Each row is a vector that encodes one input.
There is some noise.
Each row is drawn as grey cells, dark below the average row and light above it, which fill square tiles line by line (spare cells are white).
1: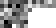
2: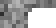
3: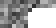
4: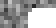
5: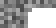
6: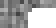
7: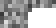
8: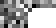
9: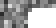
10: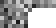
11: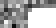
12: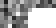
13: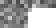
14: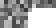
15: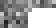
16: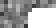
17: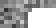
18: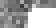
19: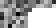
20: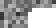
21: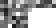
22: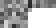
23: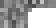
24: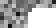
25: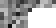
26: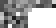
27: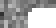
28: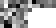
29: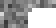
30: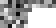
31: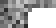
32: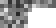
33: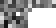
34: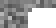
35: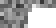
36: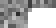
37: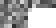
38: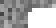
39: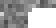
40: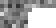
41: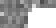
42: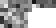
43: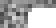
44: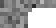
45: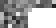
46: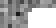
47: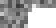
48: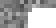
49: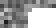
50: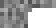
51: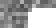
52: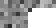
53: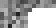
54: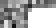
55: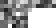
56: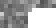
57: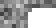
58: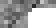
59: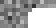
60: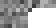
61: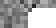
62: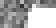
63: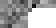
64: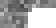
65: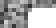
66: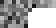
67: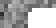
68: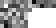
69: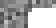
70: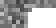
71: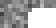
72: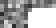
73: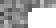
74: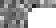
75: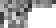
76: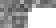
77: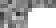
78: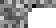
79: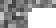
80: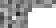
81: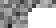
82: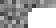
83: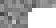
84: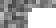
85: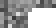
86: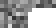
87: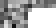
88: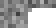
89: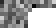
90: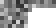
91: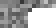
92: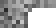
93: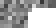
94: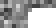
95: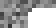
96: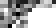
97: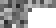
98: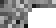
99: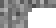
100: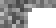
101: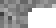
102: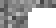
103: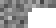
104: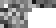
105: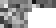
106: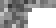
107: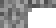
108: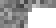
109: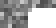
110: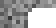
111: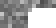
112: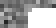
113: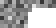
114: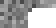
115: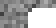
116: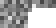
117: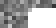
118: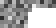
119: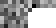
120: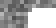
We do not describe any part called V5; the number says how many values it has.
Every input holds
a list of up to two items, each a true/false value and a value of V5.
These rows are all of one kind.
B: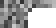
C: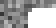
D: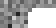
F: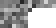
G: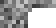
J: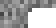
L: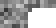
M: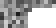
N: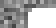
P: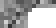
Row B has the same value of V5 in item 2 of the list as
F, G, J and M.
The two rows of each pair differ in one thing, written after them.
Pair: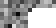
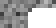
the true/false value in item 1 of the list
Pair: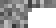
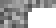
the value of V5 in item 1 of the list
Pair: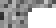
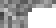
the value of V5 in item 1 of the list
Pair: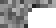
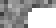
the true/false value in item 1 of the list
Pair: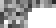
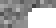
the value of V5 in item 2 of the list
